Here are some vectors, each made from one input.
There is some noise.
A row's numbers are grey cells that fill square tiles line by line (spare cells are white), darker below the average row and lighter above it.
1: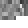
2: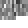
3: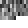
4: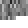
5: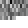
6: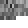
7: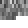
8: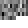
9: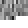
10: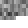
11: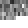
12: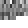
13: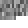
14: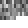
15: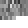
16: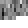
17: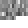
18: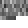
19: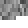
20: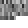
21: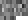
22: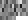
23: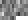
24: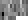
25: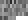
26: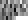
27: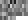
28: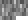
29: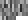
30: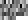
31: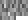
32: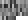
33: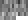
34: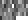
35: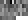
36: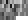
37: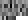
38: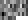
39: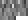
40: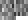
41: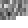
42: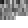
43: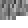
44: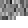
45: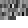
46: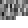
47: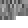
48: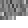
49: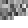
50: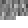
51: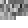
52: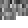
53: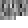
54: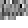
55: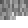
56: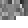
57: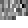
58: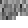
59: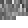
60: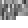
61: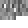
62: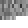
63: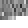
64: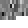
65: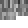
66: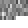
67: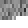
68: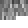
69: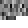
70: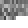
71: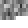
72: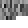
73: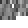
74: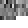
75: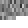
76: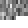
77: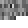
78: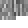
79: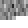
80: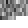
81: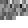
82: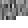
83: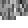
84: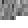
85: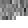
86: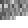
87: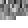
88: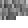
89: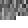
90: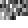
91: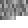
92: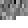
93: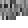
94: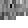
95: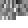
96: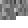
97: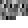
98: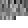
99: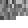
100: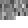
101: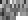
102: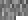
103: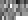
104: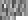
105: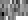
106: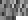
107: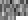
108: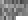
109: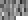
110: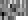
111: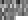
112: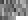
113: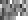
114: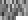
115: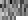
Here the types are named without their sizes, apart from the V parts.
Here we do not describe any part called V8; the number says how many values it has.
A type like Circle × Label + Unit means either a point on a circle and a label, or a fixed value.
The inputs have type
Line × (Line + V8).
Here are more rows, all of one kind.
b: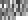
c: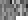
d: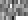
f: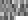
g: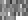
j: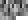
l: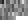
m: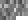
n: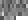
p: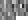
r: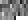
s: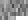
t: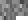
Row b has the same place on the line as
d and g.
